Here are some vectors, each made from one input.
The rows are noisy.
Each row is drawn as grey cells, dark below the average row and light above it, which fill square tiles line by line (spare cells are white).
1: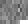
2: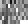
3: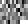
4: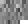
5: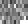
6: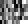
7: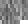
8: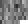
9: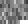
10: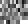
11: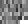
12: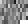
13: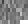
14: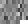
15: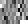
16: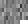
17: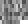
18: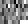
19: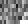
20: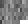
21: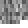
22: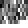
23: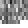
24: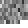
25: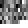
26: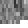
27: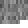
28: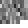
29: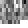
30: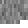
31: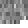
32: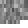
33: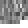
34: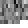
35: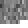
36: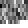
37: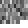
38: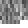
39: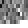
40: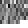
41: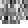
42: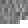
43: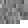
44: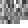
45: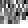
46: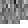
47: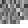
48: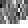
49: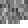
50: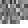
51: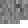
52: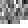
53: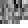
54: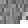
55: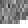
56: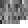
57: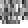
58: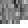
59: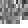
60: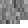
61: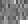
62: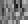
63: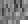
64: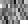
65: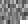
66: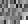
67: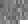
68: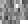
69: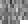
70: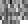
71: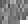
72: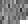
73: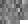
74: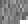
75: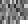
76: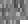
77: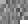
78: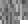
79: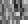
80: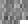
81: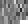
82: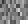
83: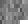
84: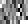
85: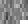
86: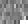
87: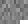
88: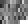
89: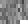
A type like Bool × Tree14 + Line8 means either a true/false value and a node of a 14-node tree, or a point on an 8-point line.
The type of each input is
Line4 × (Tree9 + Unit) + Line7.
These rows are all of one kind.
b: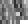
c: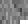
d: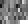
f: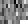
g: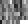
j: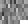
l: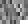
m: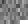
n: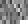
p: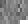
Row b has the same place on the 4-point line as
f and m.
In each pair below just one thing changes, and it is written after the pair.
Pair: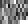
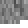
the place on the 4-point line
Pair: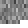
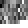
the node of the tree
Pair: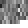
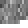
the node of the tree
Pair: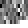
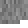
the place on the 4-point line
